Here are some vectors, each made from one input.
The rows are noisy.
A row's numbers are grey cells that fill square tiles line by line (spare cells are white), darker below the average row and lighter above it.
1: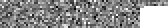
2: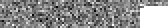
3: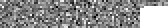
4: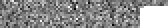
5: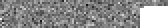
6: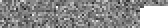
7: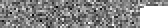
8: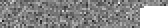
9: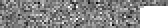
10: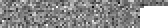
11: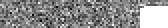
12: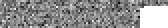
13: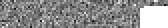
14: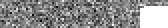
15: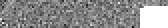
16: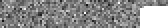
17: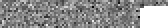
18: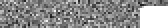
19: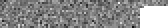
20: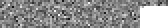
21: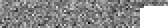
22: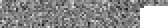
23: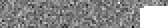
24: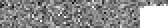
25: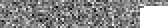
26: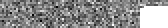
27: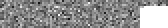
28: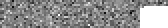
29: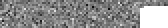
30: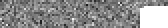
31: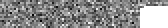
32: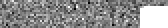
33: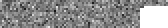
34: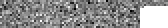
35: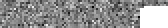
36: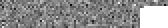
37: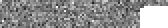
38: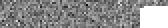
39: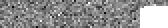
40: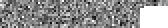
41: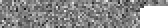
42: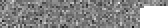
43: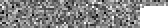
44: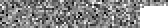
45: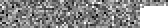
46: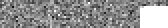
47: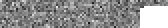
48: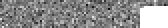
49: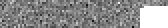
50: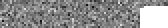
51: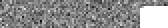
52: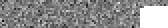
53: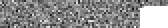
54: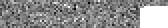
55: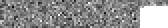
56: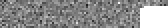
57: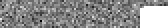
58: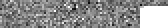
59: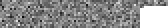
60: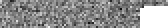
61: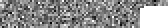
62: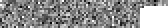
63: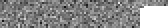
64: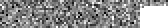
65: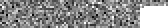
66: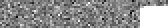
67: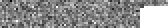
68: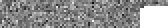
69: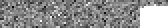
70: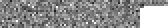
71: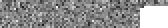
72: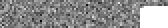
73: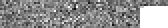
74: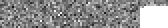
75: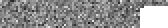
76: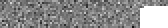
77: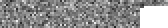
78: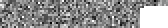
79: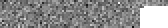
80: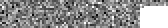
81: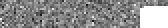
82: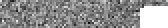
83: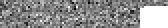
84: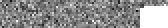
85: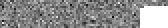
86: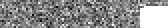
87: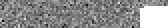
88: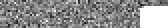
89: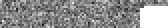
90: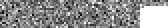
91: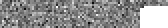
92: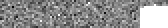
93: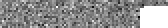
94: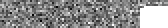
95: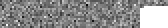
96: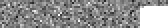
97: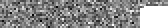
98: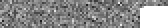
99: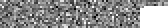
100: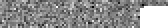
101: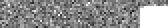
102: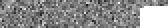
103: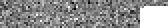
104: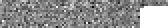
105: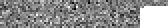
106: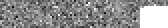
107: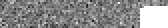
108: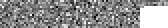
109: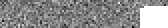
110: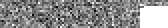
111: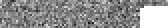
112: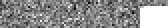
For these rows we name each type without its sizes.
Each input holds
a label, together with either a fixed value, or three labels and a point on each of two lines.
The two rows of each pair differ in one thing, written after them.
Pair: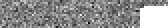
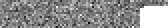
one of the four labels
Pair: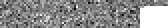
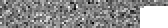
the place on one of the two lines
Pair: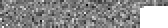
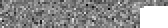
one of the four labels
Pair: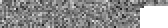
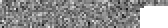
one of the four labels
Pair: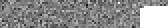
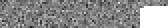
one of the four labels
